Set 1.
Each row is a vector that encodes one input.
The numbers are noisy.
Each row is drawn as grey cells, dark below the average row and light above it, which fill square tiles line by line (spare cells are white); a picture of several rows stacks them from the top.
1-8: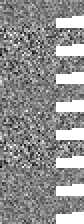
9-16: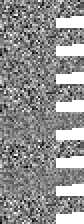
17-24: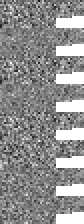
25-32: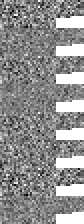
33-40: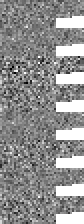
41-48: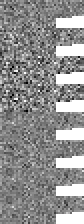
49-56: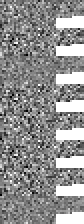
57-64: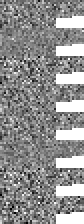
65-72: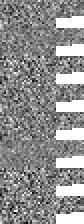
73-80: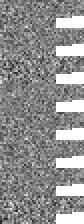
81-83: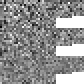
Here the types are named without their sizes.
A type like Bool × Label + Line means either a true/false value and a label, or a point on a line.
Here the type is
Line.
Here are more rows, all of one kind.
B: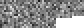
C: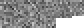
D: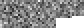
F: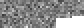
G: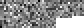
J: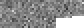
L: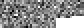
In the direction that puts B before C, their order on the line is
G, B, F, J, C, D, L.
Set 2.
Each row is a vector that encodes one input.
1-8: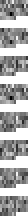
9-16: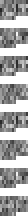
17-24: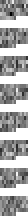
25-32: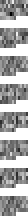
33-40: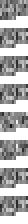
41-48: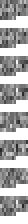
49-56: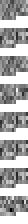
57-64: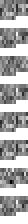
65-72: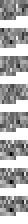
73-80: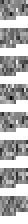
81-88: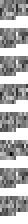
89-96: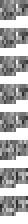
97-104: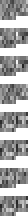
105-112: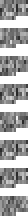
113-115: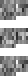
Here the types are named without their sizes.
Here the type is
Line.
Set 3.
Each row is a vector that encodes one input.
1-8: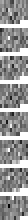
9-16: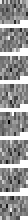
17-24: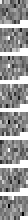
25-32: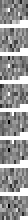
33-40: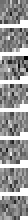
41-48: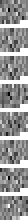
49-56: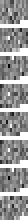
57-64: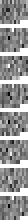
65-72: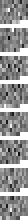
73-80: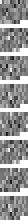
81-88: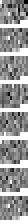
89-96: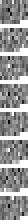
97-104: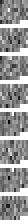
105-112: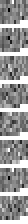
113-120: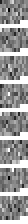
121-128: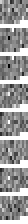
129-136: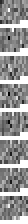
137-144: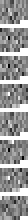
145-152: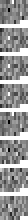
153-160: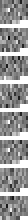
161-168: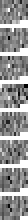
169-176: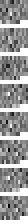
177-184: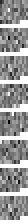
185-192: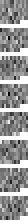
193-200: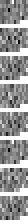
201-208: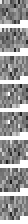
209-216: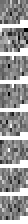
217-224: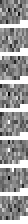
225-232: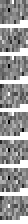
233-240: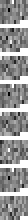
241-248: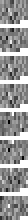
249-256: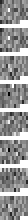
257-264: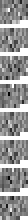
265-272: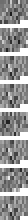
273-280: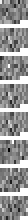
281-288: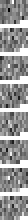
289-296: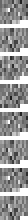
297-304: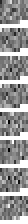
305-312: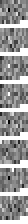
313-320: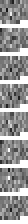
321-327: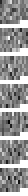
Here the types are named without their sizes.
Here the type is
Circle + Unit.
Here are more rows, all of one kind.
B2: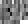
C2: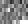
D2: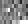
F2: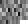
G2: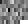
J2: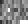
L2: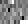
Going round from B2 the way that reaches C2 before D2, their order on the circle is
B2, C2, D2, J2, F2, G2, L2.
